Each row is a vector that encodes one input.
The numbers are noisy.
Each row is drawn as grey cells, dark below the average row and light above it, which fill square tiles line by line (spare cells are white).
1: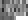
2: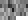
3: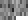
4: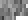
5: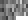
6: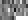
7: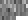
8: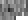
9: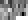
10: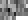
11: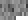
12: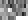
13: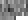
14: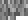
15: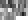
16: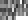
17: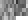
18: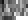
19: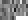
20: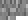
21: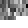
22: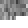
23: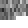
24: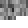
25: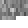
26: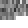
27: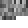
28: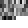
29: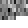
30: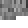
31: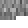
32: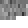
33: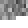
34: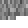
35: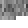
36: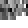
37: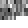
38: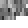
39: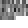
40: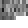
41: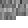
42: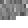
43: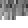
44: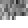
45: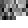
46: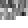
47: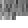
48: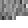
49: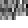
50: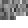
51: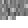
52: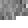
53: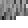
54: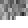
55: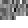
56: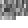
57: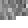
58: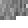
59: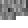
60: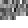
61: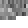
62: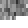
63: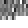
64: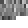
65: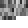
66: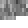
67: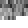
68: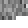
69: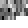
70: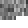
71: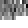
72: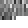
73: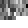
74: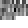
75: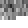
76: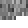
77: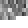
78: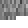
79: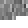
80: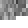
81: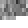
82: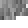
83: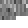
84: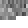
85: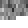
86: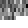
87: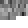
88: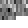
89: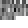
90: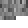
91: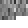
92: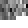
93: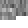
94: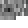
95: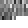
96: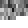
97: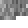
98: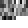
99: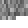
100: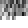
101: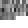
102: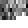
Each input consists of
a true/false value, together with either a point on an 8-point circle, or a point on a 5-point line.
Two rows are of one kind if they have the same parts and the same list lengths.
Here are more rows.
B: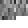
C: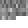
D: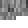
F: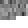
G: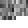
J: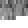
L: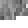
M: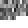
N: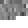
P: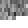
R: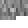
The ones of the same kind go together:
B, C, F, L, M, N, P, R
D, G, J

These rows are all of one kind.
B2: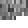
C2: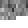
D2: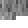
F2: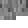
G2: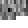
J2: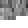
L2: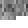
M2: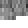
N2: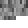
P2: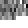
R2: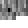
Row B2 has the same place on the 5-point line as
L2 and P2.
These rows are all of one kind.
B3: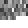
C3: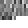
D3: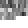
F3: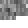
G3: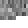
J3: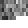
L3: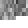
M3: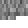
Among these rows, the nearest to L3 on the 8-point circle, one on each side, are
C3 and G3.
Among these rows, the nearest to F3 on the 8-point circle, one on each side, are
C3 and J3.
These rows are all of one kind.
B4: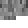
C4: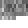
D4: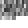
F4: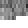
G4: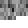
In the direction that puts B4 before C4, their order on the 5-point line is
B4, F4, C4, G4, D4.
